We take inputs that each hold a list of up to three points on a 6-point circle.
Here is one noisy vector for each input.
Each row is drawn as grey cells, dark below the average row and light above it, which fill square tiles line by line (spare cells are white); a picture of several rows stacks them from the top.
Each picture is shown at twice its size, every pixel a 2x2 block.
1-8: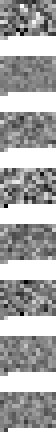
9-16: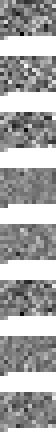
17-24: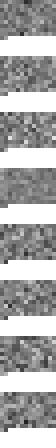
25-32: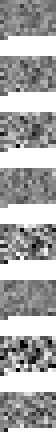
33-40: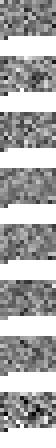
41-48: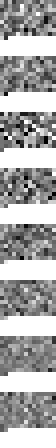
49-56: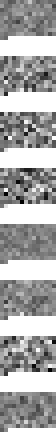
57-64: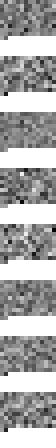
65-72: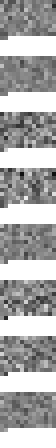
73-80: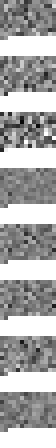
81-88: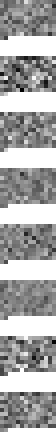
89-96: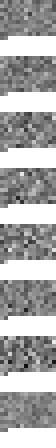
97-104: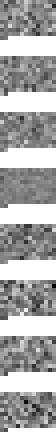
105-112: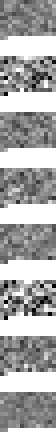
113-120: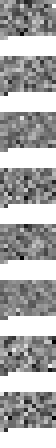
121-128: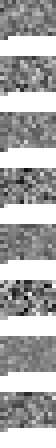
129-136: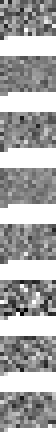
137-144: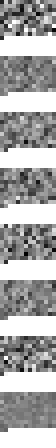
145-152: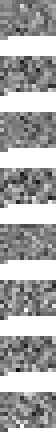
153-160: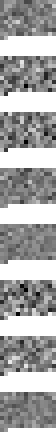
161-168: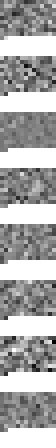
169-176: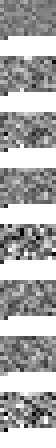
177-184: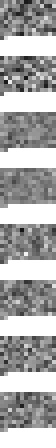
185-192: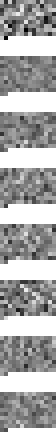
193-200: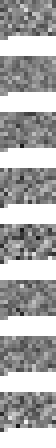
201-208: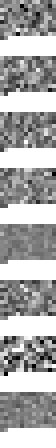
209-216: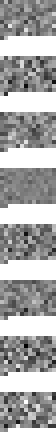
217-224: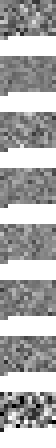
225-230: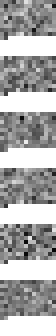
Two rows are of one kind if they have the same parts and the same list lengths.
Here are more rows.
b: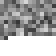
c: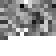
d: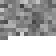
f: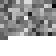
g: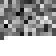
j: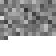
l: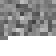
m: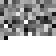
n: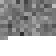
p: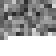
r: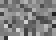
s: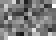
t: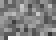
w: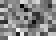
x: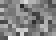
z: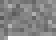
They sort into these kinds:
b, l
c, f, n, p, s, x
d, w, z
g, j, m, r, t

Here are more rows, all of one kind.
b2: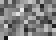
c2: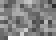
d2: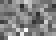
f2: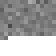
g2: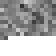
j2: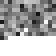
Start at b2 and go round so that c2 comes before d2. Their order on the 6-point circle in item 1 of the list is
b2, j2, c2, g2, d2, f2.
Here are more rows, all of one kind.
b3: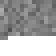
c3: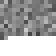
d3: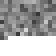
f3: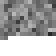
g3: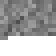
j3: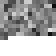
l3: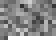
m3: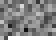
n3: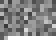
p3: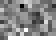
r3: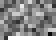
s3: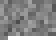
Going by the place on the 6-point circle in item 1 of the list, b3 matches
g3, l3, p3 and s3.
